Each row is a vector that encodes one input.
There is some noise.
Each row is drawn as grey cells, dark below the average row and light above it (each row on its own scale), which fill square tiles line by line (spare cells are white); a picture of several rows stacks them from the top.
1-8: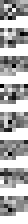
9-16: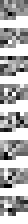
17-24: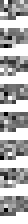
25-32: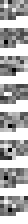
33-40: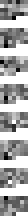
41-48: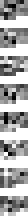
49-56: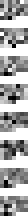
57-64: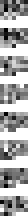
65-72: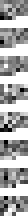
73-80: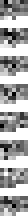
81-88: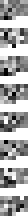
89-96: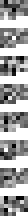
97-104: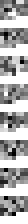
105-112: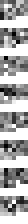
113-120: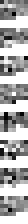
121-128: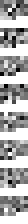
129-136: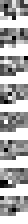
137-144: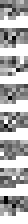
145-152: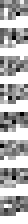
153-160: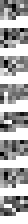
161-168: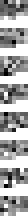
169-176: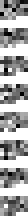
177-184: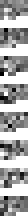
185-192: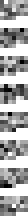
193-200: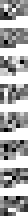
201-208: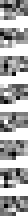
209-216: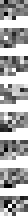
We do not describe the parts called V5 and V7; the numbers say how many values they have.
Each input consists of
either a node of an 8-node tree, a true/false value and a value of V5, or a value of V7.
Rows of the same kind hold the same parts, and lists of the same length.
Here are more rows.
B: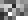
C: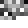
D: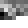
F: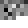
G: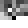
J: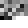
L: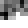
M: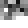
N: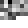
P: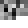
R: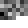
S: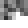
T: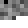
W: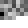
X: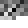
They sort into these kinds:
B, D, J, L, M, R, S, T, W
C, F, G, N, P, X

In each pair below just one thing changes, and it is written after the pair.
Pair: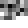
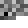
the node of the tree
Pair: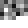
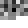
the node of the tree
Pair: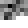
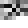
the node of the tree
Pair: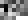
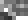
the true/false value
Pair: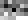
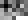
the node of the tree
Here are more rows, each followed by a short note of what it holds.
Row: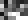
a node of an 8-node tree, a true/false value and a value of V5
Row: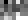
a node of an 8-node tree, a true/false value and a value of V5
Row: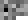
a value of V7
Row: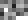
a node of an 8-node tree, a true/false value and a value of V5
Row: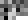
a node of an 8-node tree, a true/false value and a value of V5
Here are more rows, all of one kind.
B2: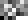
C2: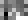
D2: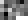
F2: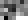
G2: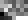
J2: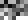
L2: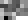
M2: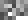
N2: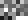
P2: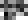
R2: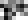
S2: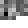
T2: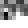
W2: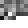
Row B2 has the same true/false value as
J2, M2 and W2.
